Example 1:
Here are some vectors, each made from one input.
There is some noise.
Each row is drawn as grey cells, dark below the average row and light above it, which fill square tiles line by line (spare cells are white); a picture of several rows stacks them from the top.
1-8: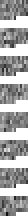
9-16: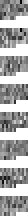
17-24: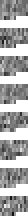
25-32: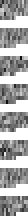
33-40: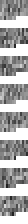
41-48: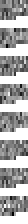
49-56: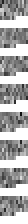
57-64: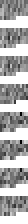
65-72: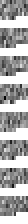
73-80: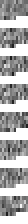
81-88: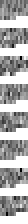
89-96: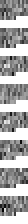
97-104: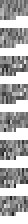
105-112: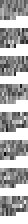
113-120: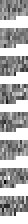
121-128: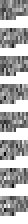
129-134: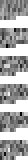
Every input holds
a point on a 13-point line.
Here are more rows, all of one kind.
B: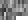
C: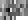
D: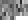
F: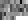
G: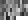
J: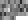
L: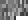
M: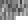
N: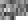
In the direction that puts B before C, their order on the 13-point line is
B, G, L, C, M, D, F, J, N.
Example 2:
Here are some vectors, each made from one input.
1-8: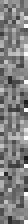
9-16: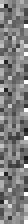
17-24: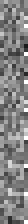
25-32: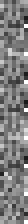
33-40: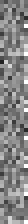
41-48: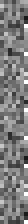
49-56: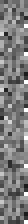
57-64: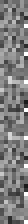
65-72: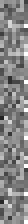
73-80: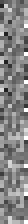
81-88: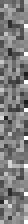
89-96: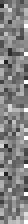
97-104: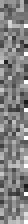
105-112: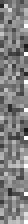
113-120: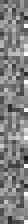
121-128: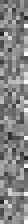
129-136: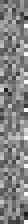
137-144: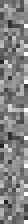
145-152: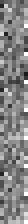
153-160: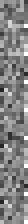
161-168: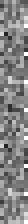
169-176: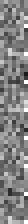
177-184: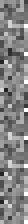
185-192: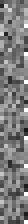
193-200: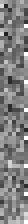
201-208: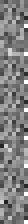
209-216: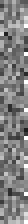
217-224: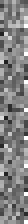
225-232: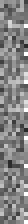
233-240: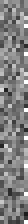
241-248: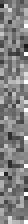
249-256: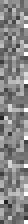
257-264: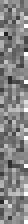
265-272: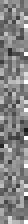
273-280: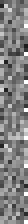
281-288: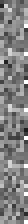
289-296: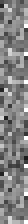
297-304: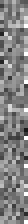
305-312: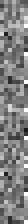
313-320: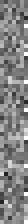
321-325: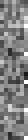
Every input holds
three true/false values.
